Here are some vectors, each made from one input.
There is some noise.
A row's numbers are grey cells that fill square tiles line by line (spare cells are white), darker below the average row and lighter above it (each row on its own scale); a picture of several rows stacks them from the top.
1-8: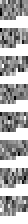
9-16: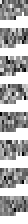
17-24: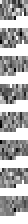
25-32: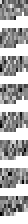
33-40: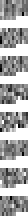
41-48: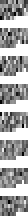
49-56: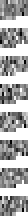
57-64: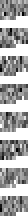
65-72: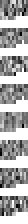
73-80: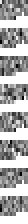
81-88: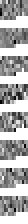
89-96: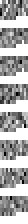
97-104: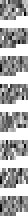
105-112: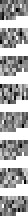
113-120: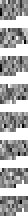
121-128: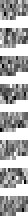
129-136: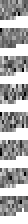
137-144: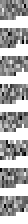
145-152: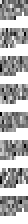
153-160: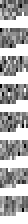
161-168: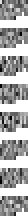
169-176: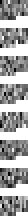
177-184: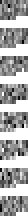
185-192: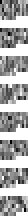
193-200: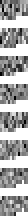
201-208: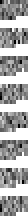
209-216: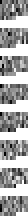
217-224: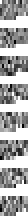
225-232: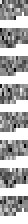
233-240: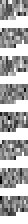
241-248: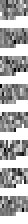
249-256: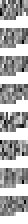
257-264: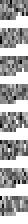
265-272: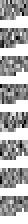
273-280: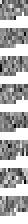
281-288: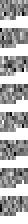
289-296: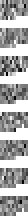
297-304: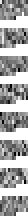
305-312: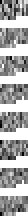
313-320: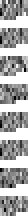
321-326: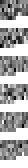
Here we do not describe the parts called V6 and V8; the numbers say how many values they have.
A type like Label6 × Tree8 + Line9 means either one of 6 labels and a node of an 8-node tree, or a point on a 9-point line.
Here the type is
(Line9 + V6) × V8 + Line11.
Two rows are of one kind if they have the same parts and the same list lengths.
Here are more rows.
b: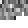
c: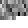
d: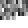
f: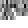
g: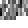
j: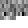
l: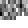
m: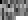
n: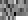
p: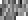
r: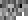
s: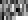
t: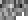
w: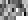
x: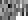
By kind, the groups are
b, g, l, p, r, t, w
c, d, f, j, n
m, s, x

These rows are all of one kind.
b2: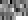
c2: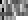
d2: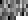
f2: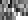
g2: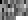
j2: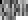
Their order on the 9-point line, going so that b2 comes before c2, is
d2, f2, g2, b2, c2, j2.
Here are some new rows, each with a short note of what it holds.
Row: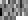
a point on an 11-point line
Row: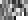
a point on an 11-point line
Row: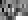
a point on a 9-point line and a value of V8
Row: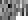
a point on a 9-point line and a value of V8
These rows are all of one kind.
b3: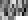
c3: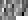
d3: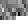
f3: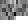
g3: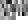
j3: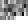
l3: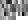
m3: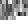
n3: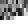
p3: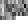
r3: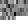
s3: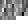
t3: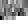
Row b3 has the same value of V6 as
c3, g3, l3 and s3.
